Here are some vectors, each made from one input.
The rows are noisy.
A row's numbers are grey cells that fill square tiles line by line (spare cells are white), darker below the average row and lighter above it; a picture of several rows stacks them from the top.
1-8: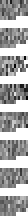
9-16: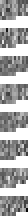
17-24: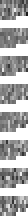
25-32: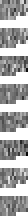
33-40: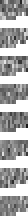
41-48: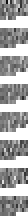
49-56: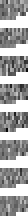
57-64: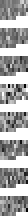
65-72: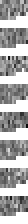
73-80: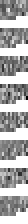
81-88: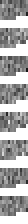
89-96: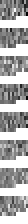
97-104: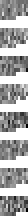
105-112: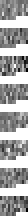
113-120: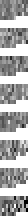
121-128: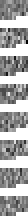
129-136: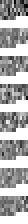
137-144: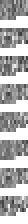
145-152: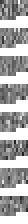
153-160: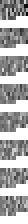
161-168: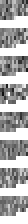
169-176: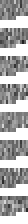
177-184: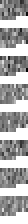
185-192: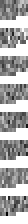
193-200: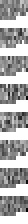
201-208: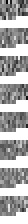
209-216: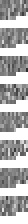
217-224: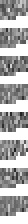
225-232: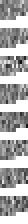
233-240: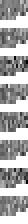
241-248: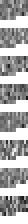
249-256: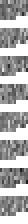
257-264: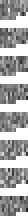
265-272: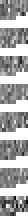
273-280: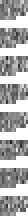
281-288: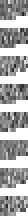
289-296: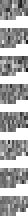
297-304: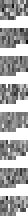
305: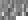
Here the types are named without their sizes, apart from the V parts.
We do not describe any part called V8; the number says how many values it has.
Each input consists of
either a true/false value and a value of V8, or a list of points on a line.
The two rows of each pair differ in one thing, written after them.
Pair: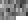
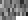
the place on the line in item 2 of the list
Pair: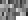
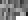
the place on the line in item 2 of the list
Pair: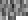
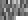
the place on the line in item 1 of the list
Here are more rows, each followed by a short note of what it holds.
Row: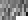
a list of one item
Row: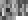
a list of one item
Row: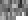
the empty list
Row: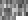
a list of one item
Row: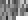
a true/false value and a value of V8
